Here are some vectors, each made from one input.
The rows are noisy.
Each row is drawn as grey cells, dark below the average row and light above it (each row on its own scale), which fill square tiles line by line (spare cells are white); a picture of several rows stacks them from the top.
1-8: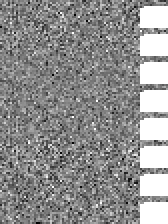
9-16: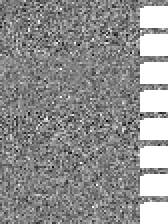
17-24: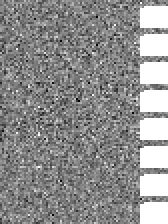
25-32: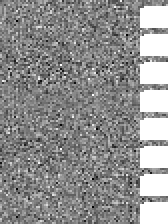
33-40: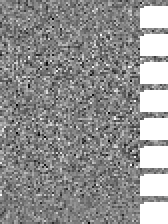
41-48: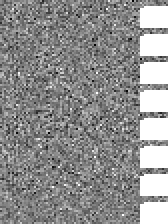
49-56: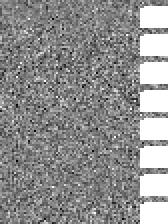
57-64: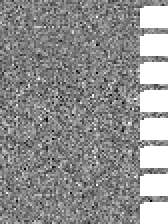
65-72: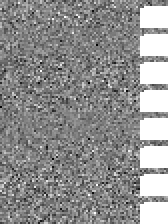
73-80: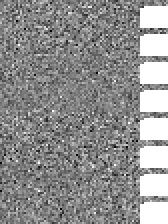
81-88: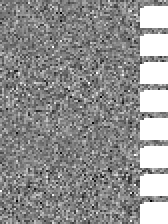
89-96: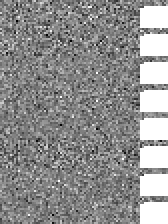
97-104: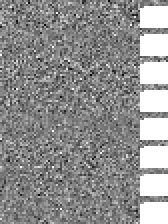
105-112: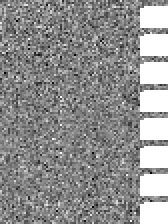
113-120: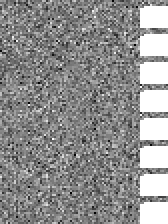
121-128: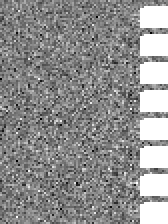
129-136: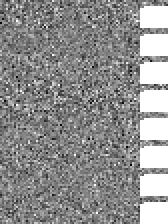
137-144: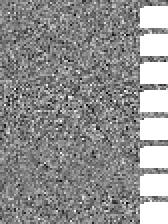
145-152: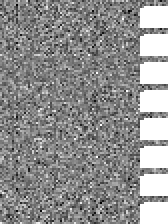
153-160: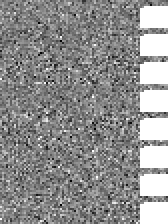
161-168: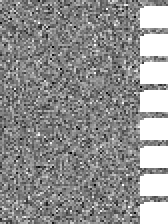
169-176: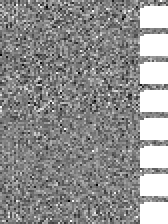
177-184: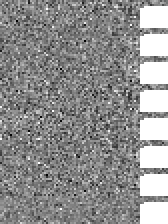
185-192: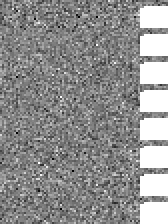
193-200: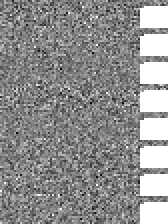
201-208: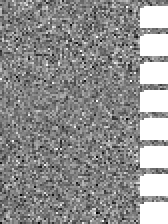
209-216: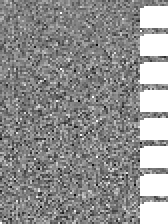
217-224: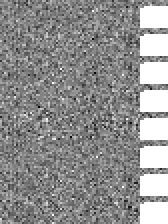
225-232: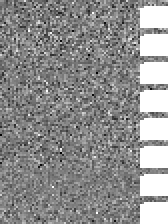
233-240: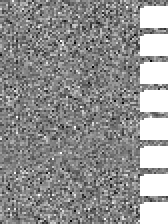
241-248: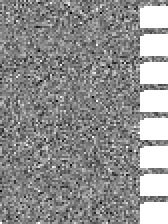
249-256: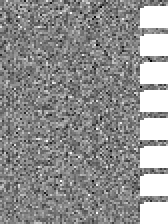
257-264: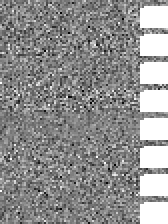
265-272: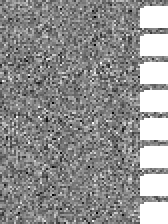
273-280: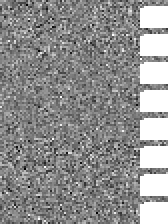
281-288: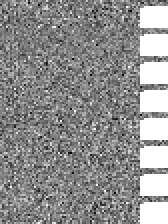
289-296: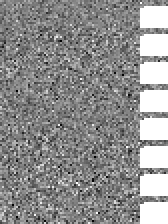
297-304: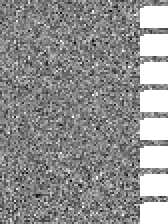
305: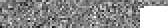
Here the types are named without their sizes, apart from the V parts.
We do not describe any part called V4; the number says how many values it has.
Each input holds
a point on a circle, a true/false value and a value of V4, together with a list of points on a line.
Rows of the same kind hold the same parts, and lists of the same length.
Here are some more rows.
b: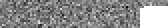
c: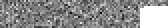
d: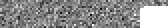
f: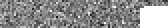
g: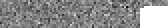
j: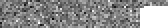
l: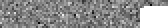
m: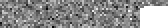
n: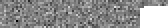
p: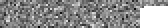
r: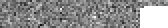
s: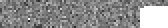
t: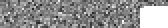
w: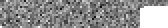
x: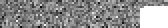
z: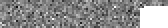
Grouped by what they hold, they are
b, d, j, p, r
c, f, l, m, s, t
g, n, w, x, z

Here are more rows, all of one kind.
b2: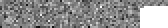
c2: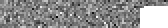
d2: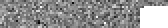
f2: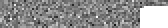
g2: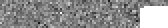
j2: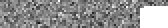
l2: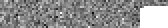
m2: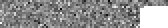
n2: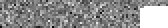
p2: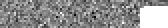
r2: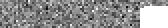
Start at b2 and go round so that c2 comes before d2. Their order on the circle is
b2, j2, f2, c2, p2, l2, r2, g2, m2, n2, d2.
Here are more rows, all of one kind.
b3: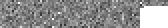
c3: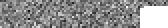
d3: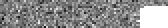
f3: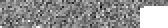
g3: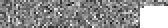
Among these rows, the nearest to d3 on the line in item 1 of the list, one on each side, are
f3 and g3.
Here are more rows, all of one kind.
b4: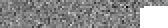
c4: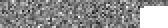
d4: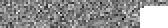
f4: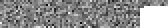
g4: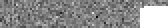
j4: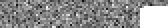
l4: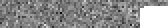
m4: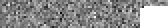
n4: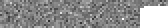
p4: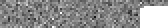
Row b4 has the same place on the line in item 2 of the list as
d4, f4 and l4.
